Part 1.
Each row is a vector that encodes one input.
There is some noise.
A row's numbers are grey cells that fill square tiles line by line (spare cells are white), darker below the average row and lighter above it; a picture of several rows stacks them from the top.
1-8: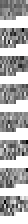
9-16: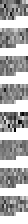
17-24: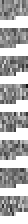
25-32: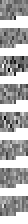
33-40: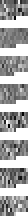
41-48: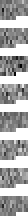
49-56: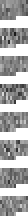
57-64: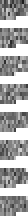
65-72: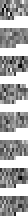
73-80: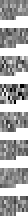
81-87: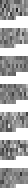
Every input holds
a point on a 6-point line, together with either one of 7 labels, or a point on a 6-point line.
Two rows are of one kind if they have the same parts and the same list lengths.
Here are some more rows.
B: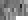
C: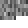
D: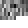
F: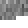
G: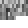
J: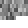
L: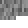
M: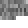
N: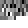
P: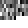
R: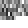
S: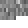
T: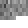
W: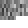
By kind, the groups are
B, J, N, T, W
C, D, F, G, L, M, P, R, S

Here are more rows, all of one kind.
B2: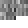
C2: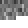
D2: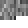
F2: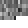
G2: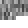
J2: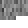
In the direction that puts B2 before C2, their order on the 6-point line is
G2, D2, B2, F2, J2, C2.
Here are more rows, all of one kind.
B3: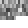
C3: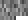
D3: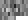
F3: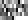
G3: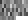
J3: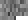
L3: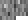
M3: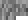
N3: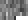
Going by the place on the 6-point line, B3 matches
F3 and N3.
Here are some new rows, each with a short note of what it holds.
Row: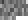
one of 7 labels and a point on a 6-point line
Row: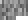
a point on each of two 6-point lines
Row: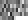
a point on each of two 6-point lines
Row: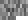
one of 7 labels and a point on a 6-point line
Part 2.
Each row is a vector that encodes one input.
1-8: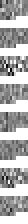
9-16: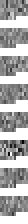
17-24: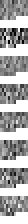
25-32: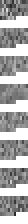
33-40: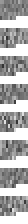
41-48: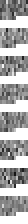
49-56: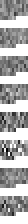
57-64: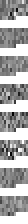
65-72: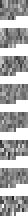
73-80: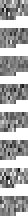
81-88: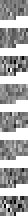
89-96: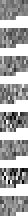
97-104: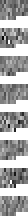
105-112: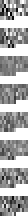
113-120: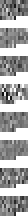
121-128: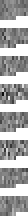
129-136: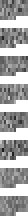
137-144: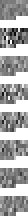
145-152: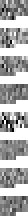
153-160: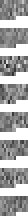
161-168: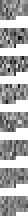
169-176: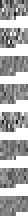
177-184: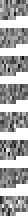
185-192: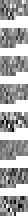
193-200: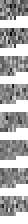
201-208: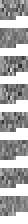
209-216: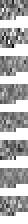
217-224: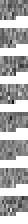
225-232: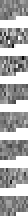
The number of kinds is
2.
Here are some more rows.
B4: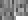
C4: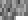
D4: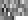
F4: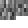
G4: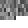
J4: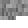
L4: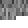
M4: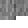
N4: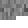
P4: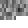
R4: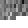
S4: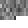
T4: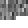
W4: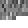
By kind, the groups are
B4, C4, L4, R4, T4, W4
D4, F4, G4, J4, M4, N4, P4, S4

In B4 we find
one of 9 labels and a true/false value.
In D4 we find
a point on a 7-point line and a true/false value.
